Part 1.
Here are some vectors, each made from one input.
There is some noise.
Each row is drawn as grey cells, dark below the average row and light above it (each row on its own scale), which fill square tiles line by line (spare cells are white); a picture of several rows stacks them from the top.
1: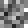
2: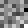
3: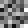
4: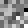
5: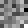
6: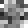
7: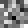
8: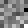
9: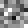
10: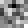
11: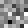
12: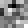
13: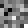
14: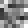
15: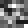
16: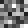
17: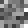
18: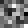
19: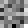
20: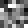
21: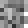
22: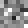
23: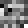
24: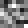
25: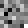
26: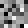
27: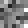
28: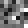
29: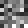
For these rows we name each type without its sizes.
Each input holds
a point on each of two lines.
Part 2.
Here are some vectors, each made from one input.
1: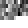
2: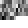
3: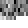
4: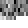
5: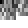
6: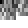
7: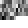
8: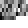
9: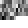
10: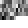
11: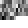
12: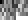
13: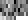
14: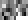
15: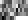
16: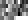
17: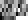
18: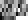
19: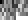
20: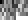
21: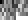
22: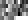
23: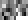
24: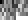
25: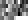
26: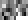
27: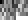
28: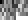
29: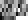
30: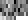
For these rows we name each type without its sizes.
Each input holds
a point on a circle.
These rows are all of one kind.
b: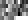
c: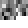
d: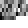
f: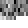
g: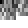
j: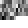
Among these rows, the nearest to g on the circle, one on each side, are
c and f.
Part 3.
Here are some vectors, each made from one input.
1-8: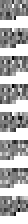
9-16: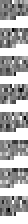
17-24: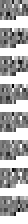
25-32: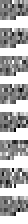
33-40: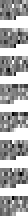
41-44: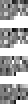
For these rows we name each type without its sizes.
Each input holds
a point on a line.
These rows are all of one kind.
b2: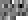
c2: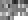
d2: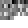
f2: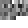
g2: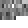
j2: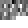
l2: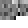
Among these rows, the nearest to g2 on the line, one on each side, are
j2 and l2.
